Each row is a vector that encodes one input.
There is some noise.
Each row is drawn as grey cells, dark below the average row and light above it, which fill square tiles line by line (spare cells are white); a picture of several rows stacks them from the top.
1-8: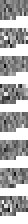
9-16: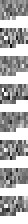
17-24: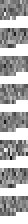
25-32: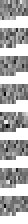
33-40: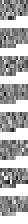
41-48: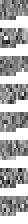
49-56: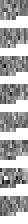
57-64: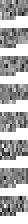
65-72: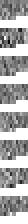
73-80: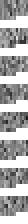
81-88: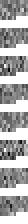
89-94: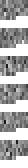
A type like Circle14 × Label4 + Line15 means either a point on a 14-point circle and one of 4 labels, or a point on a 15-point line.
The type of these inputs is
Bool × Circle6 × (Circle6 + Unit) + Label4.
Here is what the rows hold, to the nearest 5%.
About 80% of them hold a point on a 6-point circle and a true/false value, together with either a point on a 6-point circle, or a fixed value. The rest hold one of 4 labels.
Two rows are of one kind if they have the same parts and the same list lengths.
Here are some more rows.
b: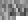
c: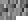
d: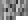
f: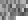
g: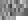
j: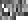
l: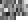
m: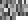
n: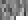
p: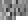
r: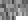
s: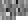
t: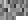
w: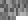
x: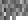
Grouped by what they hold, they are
b, f, n, r, w, x
c, d, g, p, s, t
j, l, m

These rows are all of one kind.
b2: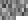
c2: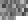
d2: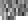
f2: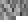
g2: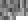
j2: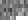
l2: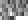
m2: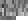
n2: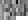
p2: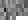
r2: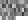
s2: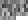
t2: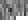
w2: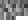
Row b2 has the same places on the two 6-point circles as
c2, r2 and s2.
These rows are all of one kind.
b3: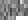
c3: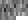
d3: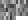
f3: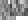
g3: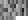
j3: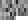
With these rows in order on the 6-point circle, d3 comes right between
g3 and j3.
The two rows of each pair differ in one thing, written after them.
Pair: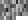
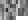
the true/false value
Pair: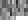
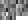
the place on the 6-point circle
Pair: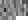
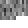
the true/false value
